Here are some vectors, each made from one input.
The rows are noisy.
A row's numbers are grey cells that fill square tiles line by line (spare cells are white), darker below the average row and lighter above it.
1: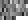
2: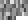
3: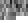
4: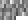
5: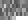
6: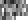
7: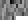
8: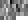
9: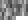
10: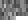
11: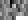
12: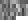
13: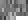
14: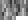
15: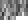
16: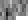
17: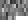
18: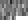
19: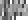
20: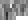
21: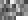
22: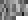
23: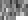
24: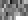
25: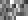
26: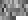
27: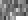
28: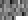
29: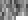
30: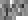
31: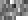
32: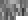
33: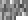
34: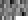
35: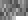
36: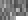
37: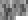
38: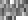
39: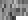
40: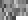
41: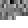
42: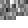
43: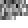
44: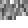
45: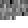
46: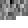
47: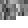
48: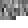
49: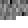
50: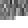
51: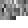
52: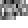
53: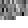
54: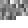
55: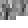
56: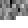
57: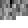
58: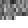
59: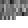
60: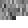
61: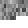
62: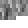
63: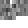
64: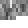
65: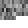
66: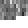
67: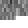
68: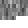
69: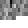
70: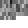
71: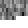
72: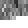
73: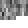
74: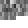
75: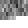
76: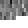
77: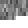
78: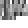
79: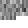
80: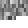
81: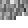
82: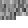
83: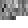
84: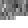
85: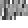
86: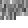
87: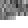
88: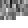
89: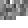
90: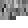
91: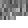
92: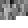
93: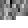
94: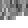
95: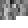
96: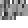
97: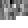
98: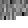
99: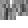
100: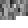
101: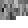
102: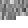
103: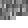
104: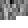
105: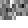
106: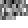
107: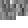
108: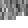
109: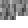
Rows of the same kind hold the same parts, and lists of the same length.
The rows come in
3 kinds.
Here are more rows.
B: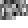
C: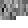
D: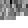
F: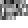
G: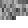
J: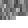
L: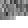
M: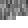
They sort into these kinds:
B, F
C, D, G
J, L, M

